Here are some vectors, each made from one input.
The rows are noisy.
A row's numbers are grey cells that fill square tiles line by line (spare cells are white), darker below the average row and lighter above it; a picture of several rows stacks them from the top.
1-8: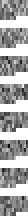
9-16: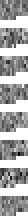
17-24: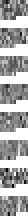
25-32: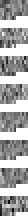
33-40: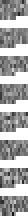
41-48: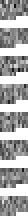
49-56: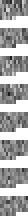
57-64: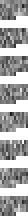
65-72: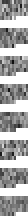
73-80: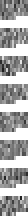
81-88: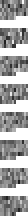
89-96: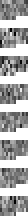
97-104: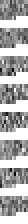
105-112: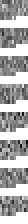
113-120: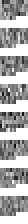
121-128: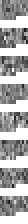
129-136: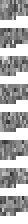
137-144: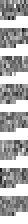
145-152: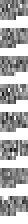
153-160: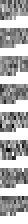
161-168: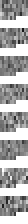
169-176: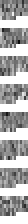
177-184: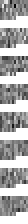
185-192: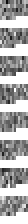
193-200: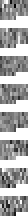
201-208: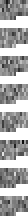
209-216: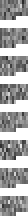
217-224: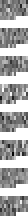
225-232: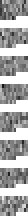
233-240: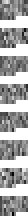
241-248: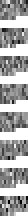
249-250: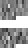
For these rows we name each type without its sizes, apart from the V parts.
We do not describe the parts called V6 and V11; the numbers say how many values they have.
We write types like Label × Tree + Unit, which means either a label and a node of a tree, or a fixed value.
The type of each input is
Bool × (Tree + V6) + V11.
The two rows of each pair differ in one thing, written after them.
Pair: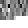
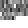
the node of the tree
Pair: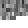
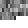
the node of the tree
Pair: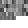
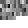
the node of the tree
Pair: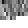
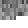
the node of the tree
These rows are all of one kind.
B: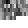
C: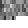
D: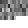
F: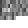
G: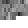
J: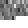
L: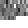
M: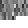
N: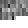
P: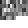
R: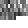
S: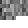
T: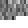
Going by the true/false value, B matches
G and R.
